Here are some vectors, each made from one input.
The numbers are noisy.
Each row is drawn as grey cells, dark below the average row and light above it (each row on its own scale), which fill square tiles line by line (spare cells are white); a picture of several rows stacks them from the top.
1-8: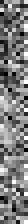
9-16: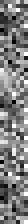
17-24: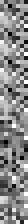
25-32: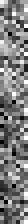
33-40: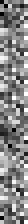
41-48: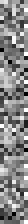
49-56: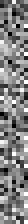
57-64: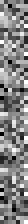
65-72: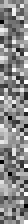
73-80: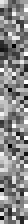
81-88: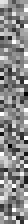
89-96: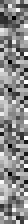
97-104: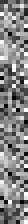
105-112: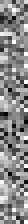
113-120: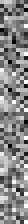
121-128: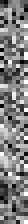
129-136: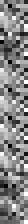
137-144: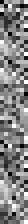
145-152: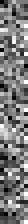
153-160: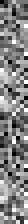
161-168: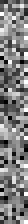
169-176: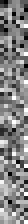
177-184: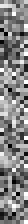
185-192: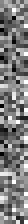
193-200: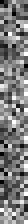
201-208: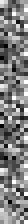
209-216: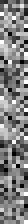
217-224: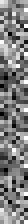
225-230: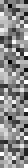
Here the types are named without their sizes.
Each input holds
a list of points on a line.
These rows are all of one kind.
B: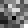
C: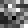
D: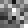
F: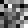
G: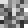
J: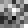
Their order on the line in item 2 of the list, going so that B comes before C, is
G, B, C, J, F, D.
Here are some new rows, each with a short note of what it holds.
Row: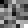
a list of one item
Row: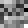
the empty list
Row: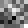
a list of two items
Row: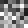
a list of one item
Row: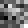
a list of two items
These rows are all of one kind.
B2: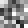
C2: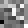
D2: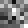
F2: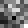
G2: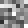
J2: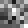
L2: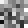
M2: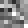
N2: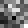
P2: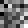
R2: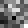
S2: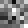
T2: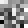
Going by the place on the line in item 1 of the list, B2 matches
L2 and T2.
